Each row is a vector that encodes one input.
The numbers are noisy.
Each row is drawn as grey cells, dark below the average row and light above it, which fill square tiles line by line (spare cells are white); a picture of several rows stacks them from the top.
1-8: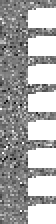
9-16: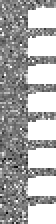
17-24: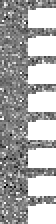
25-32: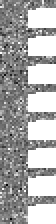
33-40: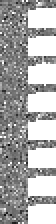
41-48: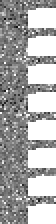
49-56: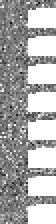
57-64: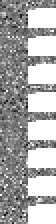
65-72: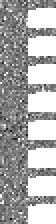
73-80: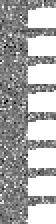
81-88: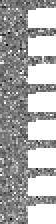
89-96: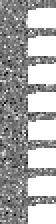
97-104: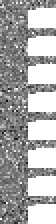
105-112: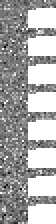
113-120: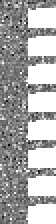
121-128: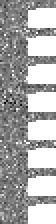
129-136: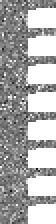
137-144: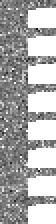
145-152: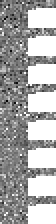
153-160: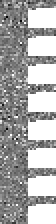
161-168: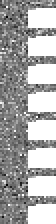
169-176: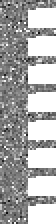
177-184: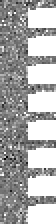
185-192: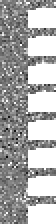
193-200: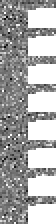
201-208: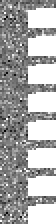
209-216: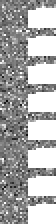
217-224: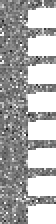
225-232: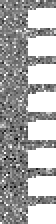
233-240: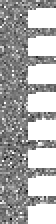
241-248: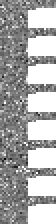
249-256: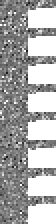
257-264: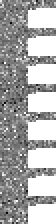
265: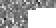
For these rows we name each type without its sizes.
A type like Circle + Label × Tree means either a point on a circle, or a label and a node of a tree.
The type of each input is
Circle + List(Line) + Tree.
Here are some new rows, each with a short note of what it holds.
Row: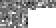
a node of a tree
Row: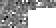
a node of a tree
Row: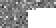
a list of one item
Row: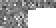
a list of three items
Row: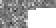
a list of three items
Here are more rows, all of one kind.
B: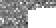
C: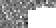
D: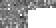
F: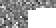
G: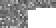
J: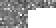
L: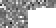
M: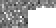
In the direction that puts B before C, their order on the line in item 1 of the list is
J, D, G, B, F, L, C, M.
